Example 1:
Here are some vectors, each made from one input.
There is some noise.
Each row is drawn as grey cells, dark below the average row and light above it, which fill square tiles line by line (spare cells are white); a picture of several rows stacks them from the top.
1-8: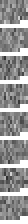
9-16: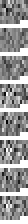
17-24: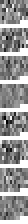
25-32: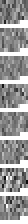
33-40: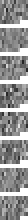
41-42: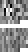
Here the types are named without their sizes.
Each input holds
a point on a line.
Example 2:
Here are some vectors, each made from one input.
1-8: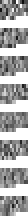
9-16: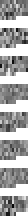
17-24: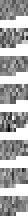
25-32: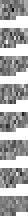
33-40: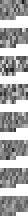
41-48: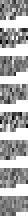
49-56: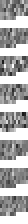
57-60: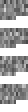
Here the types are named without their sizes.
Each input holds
three true/false values.
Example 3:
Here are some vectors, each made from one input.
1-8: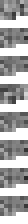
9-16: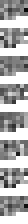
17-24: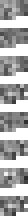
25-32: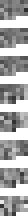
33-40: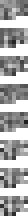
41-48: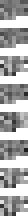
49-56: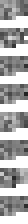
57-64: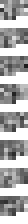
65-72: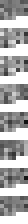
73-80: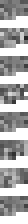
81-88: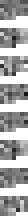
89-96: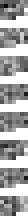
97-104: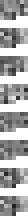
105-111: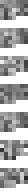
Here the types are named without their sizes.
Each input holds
three true/false values.
